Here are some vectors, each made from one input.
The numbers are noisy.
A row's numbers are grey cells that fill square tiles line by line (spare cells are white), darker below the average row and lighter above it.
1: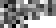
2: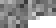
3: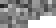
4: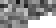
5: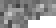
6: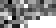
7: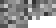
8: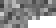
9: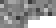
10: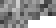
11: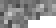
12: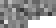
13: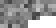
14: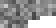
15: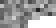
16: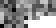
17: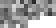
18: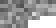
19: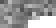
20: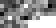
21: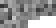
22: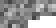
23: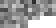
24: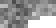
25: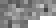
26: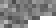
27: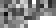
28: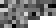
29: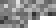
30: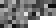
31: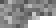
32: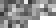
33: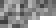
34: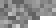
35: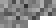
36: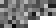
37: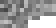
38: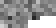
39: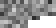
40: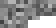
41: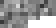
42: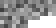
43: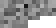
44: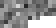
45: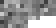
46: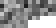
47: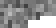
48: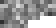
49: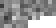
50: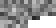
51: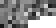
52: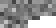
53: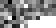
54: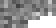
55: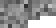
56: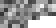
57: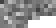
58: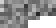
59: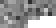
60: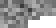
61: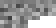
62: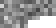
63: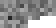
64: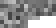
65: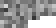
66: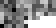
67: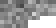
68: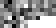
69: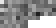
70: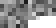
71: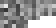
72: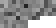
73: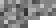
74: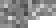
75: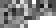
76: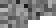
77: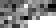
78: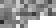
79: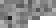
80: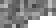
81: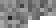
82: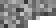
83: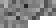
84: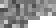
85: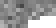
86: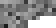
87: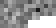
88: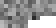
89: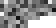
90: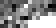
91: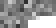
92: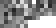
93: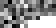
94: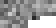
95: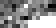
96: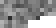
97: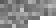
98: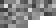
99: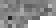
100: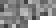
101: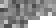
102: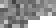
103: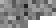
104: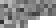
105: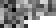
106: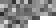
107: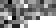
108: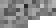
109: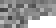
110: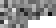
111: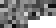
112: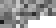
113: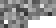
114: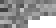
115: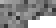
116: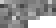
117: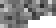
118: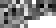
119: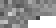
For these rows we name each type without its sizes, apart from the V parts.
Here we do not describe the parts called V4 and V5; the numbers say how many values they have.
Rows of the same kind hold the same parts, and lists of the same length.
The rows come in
3 kinds.
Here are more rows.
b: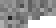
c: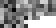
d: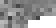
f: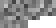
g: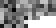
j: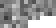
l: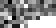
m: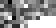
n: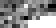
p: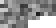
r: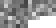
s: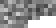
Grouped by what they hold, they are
b, d
c, g, l, m, n
f, j, p, r, s

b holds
a label and a value of V4.
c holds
a value of V5.
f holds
a label and a point on a line.
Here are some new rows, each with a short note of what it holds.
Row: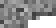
a label and a point on a line
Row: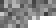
a label and a point on a line
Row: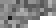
a label and a value of V4
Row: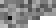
a label and a value of V4
